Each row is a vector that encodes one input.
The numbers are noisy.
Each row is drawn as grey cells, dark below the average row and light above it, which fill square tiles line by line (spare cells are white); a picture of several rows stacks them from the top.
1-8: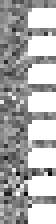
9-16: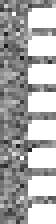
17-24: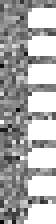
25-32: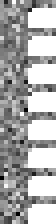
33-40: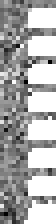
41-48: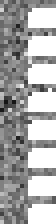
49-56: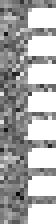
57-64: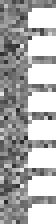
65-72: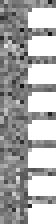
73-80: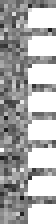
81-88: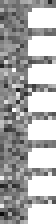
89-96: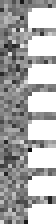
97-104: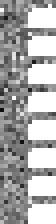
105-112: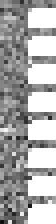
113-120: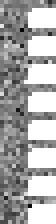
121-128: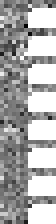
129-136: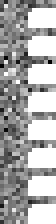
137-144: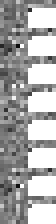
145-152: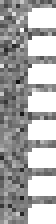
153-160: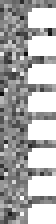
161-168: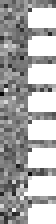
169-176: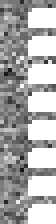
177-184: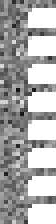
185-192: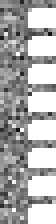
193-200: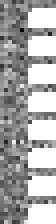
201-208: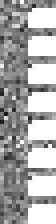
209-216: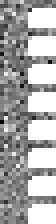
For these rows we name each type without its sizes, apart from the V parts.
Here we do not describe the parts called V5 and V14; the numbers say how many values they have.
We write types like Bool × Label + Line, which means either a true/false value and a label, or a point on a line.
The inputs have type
((Bool × Bool × Bool + Circle) × V5 + V14) × (Circle + Unit).
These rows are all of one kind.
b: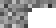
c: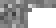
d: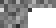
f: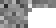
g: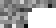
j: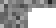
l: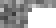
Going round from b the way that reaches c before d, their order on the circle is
b, f, j, c, l, d, g.
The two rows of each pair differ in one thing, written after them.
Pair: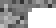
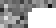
the value of V5
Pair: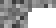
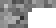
the value of V5
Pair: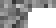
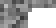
the place on the circle
